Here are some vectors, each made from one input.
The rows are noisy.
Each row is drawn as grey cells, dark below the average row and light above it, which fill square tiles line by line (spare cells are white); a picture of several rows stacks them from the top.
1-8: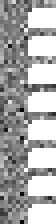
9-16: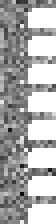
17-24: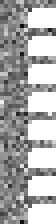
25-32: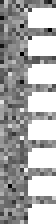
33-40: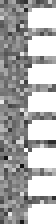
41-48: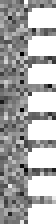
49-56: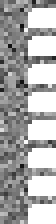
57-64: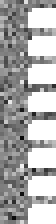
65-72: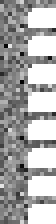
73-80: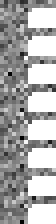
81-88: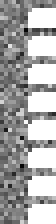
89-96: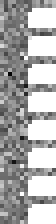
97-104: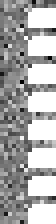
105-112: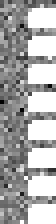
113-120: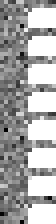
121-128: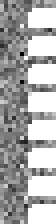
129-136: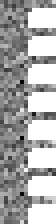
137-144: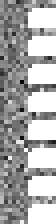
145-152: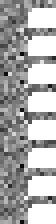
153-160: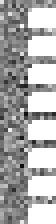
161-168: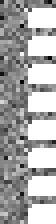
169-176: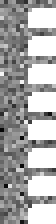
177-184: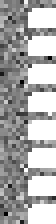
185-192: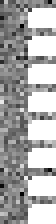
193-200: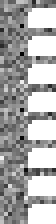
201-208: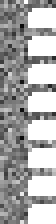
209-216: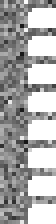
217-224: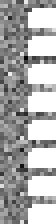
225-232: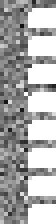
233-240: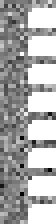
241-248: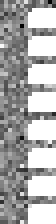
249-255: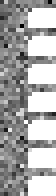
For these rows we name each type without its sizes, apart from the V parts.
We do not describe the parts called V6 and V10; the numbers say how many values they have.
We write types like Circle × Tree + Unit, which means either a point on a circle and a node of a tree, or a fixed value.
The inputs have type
(Bool × V10 + Line) × V6.
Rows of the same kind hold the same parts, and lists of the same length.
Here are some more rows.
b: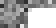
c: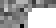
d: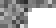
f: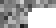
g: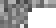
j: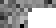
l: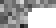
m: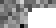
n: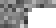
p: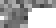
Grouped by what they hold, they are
b, d, g, n, p
c, f, j, l, m

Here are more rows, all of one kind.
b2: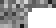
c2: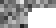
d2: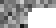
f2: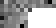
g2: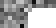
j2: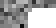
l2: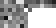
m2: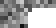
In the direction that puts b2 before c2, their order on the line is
l2, g2, b2, f2, m2, j2, c2, d2.
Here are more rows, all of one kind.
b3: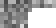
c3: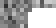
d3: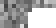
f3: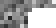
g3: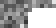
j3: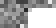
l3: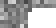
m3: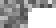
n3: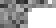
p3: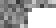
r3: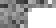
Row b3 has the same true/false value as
l3 and p3.
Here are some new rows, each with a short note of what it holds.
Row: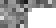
a true/false value, a value of V6 and a value of V10
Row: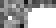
a point on a line and a value of V6
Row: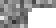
a true/false value, a value of V6 and a value of V10
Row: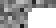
a point on a line and a value of V6
